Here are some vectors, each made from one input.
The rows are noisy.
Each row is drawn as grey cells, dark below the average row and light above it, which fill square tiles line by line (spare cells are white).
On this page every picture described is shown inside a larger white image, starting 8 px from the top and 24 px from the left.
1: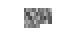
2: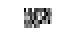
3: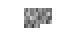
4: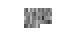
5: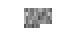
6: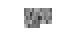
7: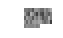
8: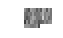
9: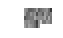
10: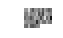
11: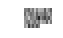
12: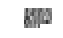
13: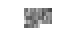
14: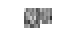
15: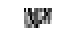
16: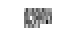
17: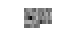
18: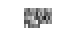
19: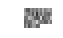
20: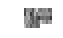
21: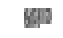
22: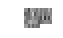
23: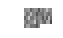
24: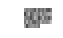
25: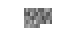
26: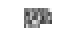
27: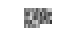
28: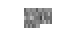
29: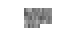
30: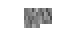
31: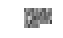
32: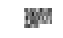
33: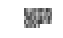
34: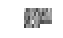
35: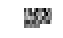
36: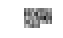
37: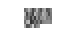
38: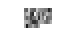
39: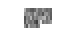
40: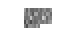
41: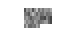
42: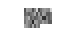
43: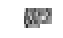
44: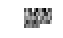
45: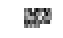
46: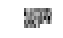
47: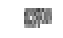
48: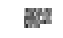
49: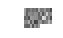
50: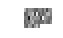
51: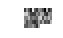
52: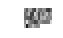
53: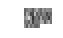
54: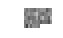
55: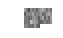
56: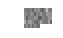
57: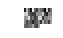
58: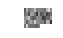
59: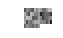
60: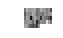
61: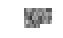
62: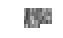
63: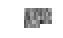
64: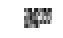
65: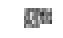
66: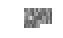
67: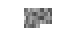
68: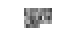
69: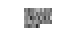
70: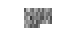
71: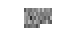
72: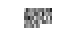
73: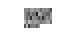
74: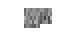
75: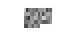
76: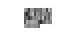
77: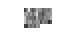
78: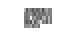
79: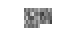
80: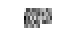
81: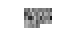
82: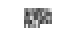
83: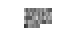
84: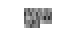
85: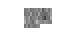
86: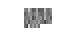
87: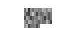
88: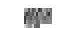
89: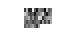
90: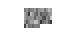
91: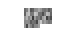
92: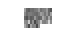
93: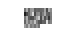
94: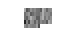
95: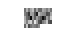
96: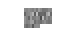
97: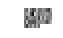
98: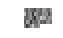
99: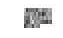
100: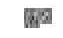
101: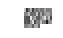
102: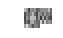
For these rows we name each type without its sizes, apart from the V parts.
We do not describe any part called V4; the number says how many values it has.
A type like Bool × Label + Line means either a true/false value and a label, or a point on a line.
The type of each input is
(Bool × Bool × Bool + Label) × V4 + Unit.
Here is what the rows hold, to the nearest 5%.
About 10% of them hold a fixed value. The rest hold a value of V4, together with either a label, or three true/false values.
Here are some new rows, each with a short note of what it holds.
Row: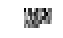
a fixed value
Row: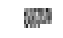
a label and a value of V4
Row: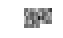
three true/false values and a value of V4
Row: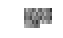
a label and a value of V4
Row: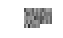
three true/false values and a value of V4
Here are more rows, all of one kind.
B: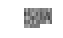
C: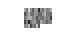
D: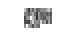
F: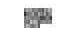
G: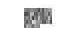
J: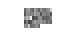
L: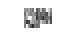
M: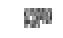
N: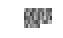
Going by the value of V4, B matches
D, J and L.
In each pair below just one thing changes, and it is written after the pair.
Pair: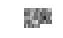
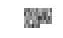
one of the three true/false values
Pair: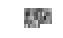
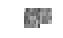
one of the three true/false values
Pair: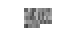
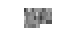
one of the three true/false values
